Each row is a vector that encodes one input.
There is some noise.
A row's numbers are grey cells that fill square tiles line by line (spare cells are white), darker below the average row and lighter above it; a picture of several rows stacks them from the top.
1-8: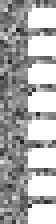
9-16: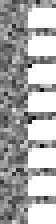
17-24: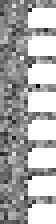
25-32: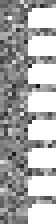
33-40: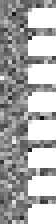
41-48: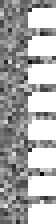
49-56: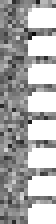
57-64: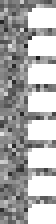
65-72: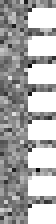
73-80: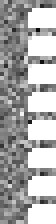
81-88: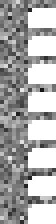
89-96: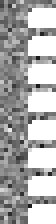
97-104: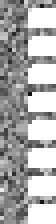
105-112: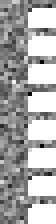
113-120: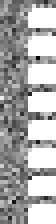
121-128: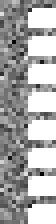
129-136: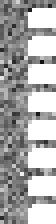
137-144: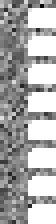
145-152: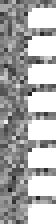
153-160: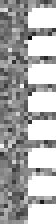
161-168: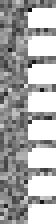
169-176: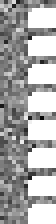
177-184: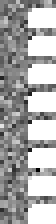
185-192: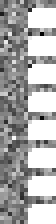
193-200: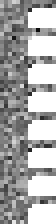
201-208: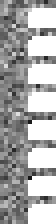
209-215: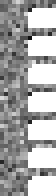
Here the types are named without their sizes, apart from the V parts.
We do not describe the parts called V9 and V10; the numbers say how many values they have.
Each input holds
a value of V9 and a value of V10, together with either a node of a tree, or three true/false values.
